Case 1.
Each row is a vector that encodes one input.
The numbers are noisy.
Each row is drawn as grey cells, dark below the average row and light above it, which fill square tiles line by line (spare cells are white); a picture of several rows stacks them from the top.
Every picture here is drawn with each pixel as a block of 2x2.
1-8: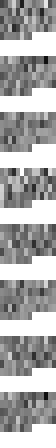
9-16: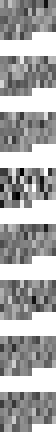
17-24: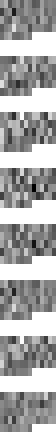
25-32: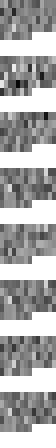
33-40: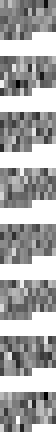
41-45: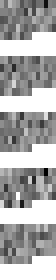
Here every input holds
one of 5 labels.
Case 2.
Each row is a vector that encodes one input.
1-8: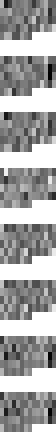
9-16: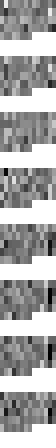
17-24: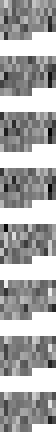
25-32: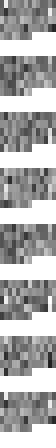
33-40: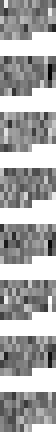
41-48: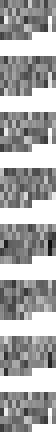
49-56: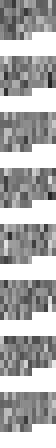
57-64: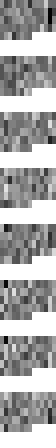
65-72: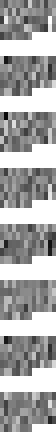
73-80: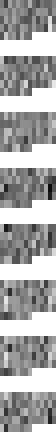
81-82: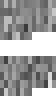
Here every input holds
either a point on a 13-point circle, or a fixed value.
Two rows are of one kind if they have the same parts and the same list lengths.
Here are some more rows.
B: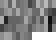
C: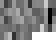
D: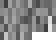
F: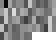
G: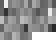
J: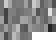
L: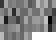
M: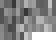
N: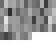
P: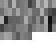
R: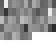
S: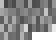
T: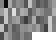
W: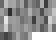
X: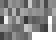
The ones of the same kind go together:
B, C, D, F, G, J, L, N, P, R, S, T, W, X
M

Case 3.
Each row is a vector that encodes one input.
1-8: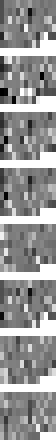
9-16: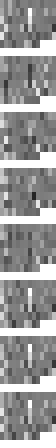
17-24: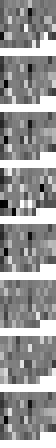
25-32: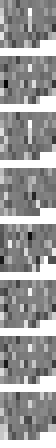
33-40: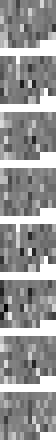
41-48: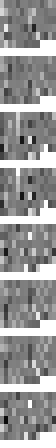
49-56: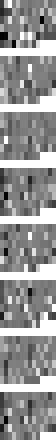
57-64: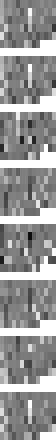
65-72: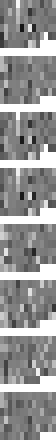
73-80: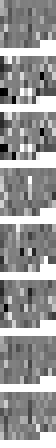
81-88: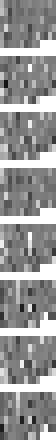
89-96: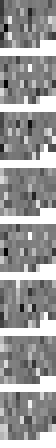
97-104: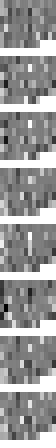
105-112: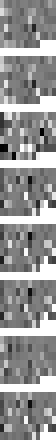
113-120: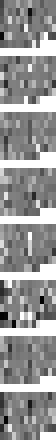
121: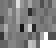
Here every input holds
either a fixed value, or a point on each of two 3-point lines.
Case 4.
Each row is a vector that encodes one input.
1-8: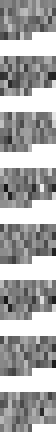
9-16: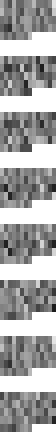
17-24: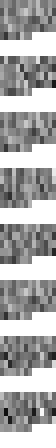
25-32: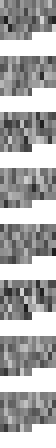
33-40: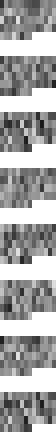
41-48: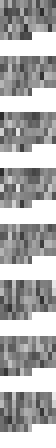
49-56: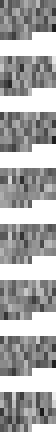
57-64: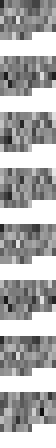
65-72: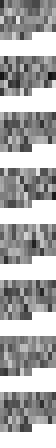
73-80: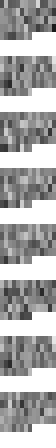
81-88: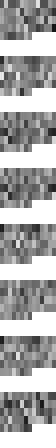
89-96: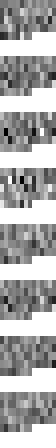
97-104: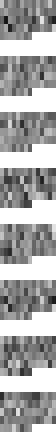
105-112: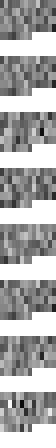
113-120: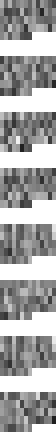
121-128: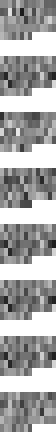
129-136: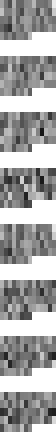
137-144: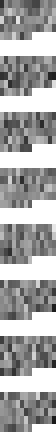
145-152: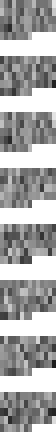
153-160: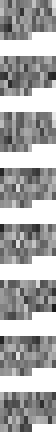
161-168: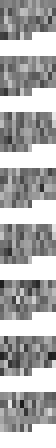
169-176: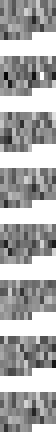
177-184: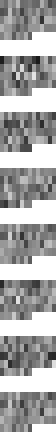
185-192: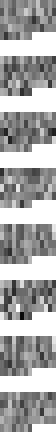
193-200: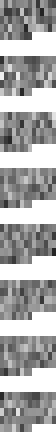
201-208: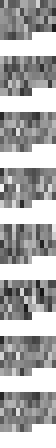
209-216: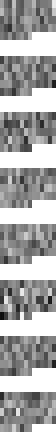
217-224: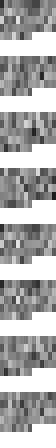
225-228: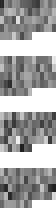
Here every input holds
one of 7 labels.
